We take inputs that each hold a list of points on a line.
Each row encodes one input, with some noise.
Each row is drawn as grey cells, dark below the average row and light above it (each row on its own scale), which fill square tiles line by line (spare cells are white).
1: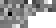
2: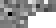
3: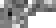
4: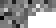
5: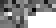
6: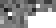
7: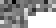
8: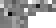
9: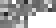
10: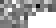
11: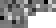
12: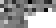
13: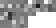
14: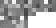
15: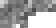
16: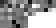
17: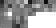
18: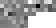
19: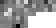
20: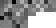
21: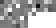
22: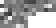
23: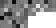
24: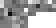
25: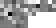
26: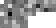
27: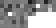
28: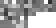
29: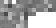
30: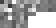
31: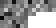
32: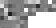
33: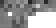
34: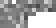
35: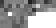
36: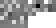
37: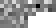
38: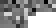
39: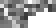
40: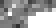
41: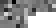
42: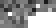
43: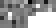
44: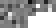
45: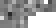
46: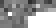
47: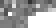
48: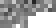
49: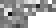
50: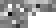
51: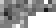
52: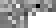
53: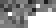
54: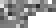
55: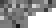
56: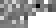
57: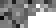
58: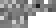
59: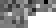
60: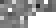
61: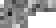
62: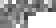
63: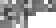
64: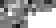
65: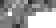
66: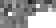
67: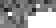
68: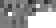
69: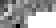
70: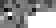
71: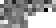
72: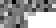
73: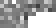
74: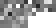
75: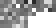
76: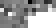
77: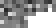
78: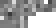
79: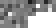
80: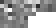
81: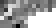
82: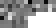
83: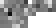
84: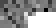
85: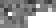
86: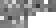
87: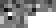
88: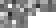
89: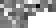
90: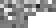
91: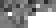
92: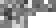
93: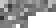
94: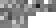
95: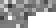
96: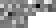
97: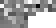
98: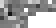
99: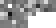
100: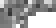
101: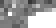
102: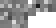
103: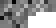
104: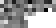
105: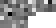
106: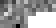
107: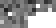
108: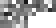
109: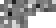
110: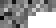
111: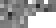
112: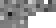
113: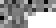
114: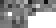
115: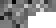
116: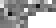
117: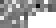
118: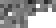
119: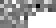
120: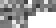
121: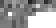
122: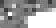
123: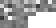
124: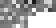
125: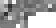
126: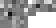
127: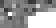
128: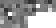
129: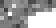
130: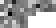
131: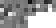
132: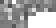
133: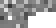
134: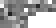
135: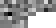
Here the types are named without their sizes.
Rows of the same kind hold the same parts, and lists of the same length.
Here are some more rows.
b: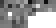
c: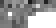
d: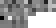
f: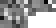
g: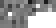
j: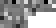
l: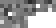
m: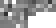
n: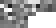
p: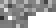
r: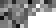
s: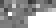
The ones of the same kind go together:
b, c, d, f, g, j, l, s
m, n, p
r

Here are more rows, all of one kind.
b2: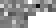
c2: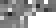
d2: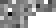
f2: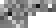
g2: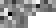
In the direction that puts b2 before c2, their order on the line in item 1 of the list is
g2, f2, b2, c2, d2.
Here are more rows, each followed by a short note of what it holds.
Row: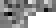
a list of two items
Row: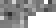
a list of two items
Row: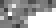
a list of one item
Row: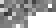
a list of two items
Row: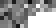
the empty list
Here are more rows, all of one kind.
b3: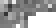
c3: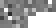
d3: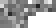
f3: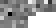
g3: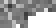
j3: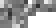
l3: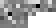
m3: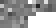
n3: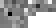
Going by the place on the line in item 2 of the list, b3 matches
d3, j3 and l3.
